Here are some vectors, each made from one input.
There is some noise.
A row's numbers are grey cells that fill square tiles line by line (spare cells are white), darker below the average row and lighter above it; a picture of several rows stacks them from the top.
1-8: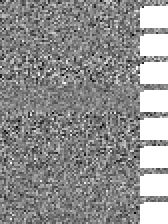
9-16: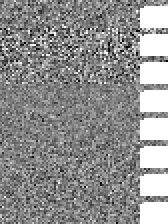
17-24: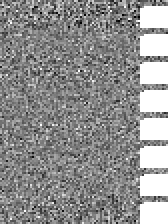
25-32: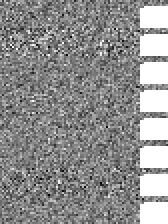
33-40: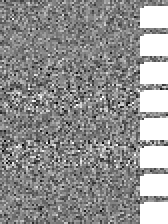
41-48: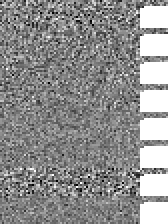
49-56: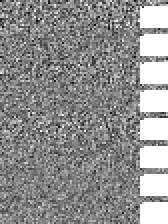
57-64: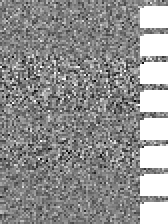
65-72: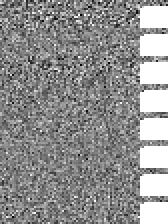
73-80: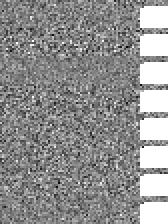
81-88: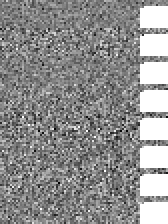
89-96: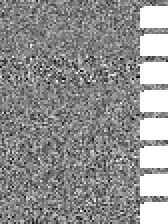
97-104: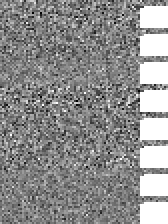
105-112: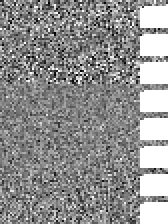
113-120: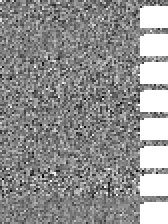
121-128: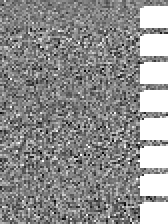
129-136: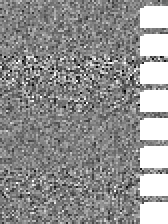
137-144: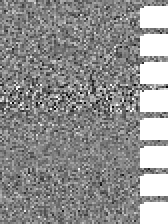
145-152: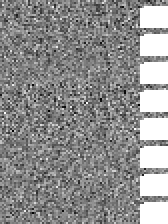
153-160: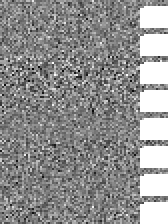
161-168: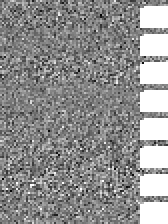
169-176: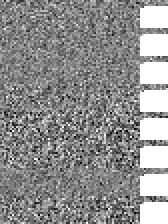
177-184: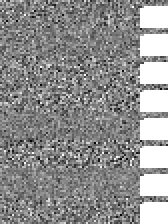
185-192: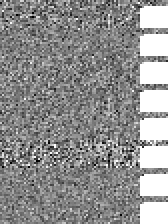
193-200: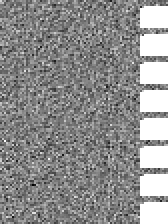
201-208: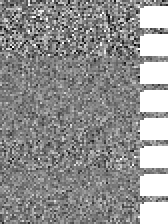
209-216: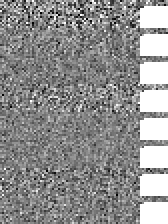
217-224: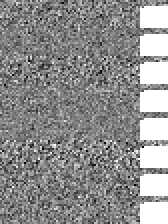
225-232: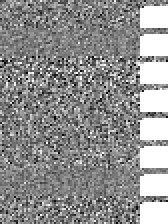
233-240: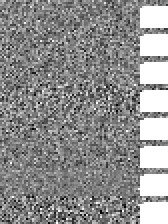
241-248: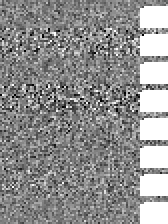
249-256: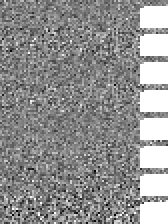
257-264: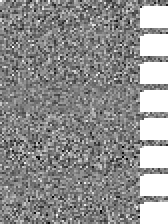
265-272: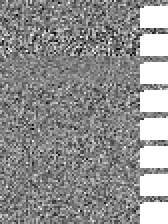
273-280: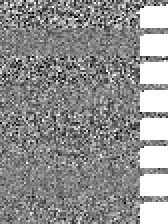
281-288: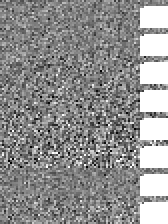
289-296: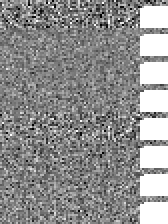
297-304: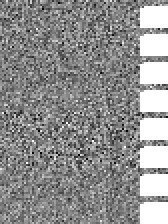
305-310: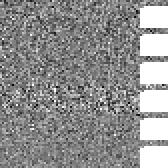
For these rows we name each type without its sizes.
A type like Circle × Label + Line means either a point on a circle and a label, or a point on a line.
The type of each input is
(Bool × Tree + Unit) × Tree + List(Line).
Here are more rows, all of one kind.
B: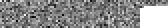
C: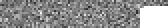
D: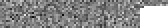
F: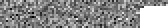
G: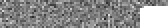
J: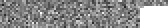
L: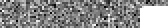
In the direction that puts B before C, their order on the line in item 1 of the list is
J, G, L, D, B, F, C.
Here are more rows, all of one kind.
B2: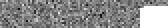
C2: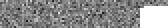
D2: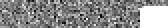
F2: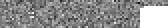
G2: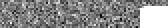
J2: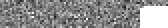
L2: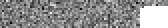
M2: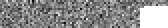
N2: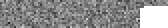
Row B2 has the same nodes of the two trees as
C2, L2 and M2.
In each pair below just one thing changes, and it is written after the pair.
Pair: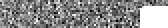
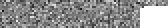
the node of one of the two trees
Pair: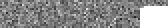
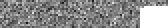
the node of one of the two trees
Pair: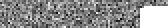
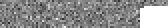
the node of one of the two trees
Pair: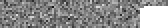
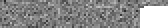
the true/false value
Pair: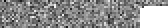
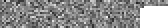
the node of one of the two trees
